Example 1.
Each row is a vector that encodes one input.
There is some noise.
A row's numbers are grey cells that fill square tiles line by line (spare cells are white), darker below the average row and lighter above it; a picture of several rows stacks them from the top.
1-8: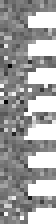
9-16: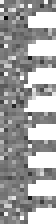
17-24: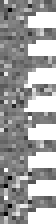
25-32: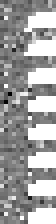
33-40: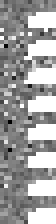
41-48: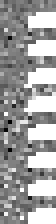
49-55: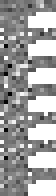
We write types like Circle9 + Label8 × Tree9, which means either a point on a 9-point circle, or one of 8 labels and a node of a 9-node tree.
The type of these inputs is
Tree9.
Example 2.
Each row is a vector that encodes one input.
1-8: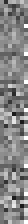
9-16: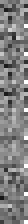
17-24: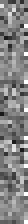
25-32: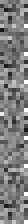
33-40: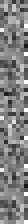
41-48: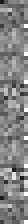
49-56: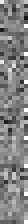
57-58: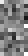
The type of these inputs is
Line11.
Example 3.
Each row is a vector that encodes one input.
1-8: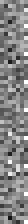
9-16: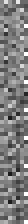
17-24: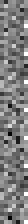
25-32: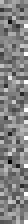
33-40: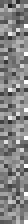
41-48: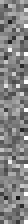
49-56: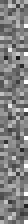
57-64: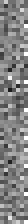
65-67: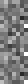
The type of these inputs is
Bool × Bool × Bool × Bool.
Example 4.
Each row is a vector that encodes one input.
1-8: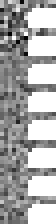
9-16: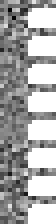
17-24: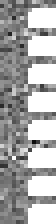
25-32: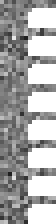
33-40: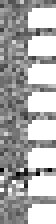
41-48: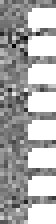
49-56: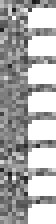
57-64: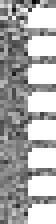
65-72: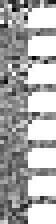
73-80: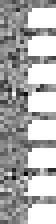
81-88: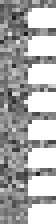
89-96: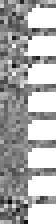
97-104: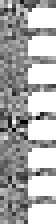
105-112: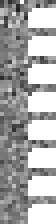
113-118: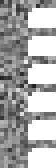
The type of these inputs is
Line13.
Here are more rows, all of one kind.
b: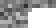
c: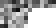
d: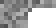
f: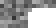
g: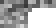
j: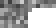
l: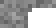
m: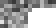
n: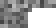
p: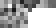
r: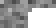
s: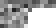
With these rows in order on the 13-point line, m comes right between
c and r.
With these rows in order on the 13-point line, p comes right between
g and l.
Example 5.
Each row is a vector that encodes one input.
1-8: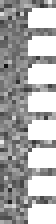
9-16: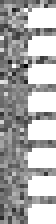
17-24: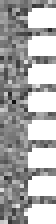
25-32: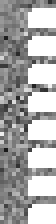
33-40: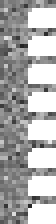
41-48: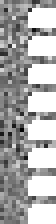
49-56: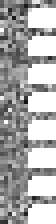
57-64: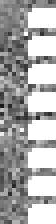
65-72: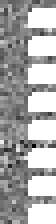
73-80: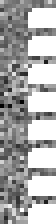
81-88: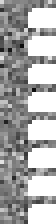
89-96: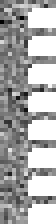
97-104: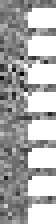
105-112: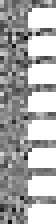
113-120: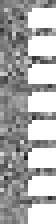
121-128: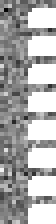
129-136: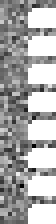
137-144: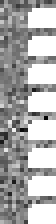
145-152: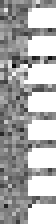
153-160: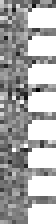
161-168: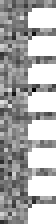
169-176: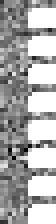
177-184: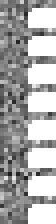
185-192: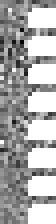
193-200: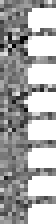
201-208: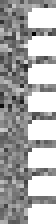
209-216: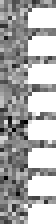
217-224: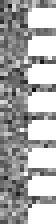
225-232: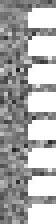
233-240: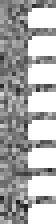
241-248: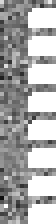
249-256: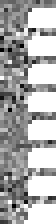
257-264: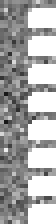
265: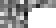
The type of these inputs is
Line17.
